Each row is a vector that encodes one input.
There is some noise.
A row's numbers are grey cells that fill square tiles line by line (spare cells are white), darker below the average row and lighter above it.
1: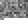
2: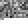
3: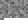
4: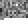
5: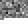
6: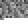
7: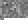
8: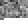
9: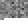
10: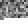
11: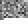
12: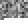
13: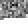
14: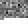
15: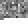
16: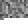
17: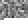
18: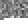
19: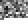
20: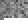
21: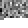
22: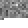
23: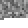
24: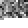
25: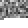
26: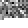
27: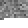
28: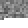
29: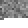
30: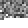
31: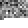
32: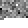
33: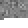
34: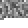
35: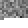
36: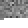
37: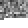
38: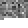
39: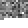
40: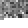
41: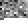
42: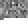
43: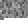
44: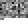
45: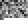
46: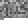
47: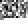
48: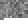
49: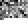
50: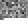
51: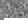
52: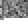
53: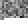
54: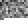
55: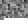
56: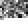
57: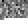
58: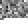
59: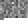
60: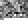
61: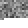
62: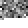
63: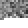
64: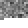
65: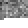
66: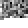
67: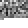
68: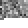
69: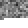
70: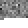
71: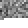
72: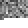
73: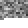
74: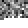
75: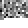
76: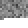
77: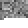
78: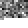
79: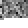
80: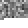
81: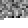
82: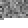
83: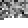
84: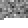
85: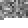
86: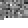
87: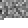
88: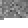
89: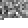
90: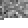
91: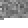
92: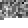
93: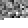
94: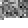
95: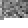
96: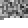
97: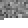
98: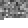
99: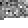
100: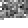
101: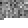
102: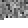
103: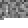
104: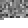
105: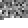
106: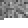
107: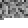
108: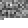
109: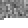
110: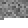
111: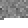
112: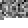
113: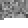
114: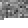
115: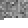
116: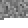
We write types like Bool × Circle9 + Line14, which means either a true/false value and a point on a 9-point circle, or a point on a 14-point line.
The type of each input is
(Bool × Bool × Bool + Unit) × Tree7 × Tree7.
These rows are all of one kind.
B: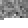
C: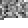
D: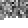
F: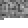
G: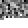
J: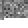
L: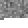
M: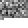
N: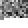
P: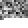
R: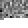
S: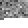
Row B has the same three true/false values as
C, N and P.
